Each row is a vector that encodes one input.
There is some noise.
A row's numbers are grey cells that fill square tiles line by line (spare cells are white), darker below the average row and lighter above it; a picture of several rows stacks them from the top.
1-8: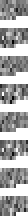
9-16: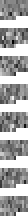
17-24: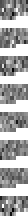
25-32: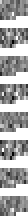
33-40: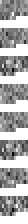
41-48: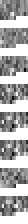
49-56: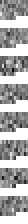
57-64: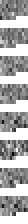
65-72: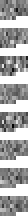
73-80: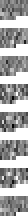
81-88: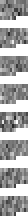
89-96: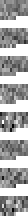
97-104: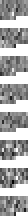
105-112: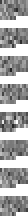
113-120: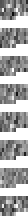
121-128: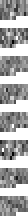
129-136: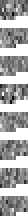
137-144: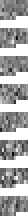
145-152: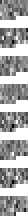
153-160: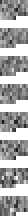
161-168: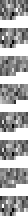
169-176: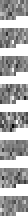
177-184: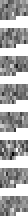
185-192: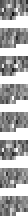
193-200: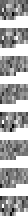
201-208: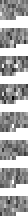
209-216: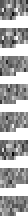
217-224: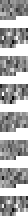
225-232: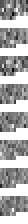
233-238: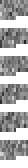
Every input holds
one of 5 labels, together with either a fixed value, or one of 10 labels and a true/false value.
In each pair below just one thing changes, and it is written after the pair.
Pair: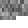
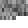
one of the two labels
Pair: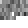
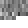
the true/false value
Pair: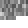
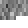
the true/false value
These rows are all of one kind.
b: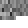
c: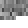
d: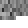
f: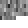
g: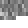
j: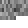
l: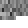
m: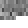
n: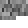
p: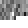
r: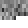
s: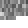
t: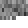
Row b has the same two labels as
d and l.
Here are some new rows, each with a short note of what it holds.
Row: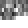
one of 5 labels
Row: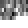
one of 5 labels
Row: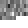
one of 5 labels, one of 10 labels and a true/false value
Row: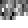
one of 5 labels
